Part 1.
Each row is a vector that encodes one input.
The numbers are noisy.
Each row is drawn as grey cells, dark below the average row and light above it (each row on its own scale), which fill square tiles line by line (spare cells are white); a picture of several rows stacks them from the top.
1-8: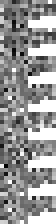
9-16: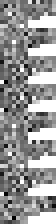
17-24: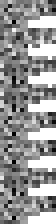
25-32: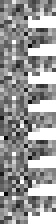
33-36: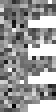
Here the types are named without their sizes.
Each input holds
a label.
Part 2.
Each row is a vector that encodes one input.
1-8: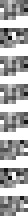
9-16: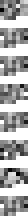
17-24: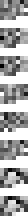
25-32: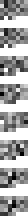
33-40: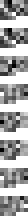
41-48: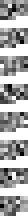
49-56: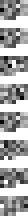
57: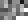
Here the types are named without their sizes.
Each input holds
a label.
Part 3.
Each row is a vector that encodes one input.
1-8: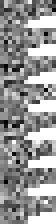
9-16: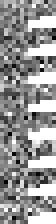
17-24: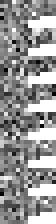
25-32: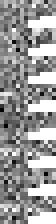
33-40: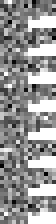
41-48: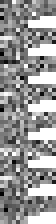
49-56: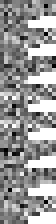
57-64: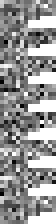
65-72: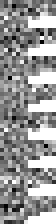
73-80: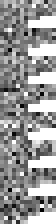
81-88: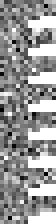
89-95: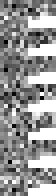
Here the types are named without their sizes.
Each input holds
a point on a circle.
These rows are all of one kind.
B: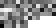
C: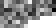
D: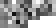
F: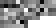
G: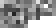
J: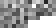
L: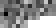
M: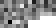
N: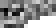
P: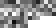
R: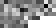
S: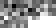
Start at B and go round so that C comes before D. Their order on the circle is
B, F, S, M, C, L, N, G, J, D, R, P.
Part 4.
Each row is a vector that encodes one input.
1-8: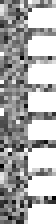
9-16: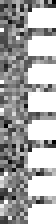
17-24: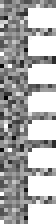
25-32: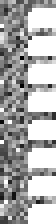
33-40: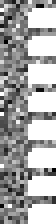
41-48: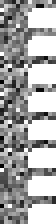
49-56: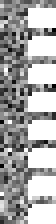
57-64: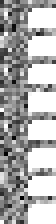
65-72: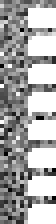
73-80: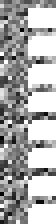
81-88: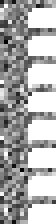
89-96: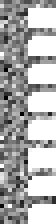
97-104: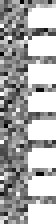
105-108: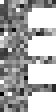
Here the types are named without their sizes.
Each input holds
a point on a line.
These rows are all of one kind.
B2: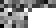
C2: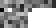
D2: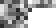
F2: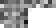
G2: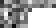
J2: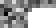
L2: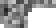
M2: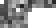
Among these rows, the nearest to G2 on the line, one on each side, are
B2 and D2.
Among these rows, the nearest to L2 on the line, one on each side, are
F2 and J2.
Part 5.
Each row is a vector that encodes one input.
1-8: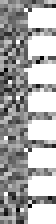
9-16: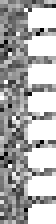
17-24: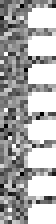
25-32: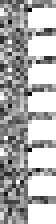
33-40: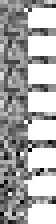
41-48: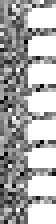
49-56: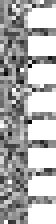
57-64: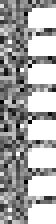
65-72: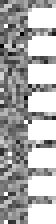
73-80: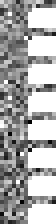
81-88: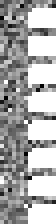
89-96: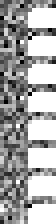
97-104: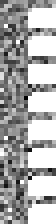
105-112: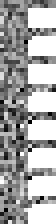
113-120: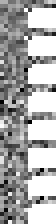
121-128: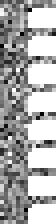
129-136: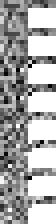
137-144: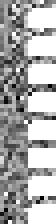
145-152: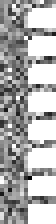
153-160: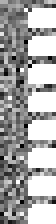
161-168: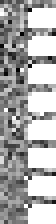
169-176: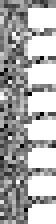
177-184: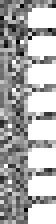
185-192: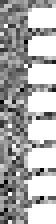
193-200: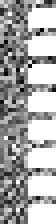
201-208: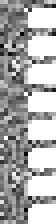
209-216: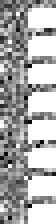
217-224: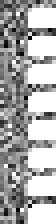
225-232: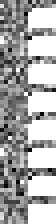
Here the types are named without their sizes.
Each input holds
a label.
